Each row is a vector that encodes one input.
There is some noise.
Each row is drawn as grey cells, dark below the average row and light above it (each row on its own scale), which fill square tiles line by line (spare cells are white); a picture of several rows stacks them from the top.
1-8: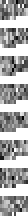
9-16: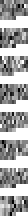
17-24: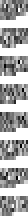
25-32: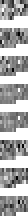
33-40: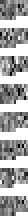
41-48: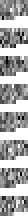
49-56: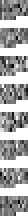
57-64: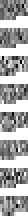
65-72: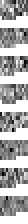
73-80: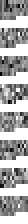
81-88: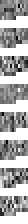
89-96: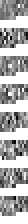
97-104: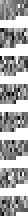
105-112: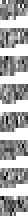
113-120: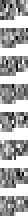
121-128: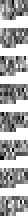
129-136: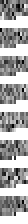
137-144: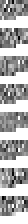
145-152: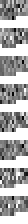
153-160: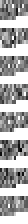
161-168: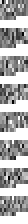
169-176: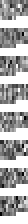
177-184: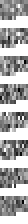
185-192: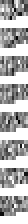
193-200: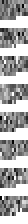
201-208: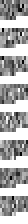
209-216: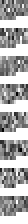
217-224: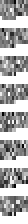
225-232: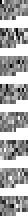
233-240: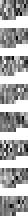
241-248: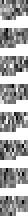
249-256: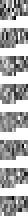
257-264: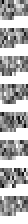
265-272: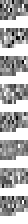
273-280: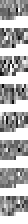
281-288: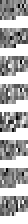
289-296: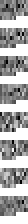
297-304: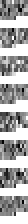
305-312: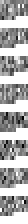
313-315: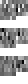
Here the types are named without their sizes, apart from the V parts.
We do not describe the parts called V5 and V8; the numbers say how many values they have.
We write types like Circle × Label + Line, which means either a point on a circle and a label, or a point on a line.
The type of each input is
Circle × (Line × V8 + V5).
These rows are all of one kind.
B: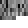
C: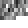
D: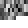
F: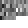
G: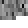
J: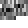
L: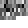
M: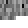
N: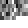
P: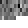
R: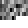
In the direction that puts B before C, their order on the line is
M, L, B, G, J, P, D, R, N, C, F.
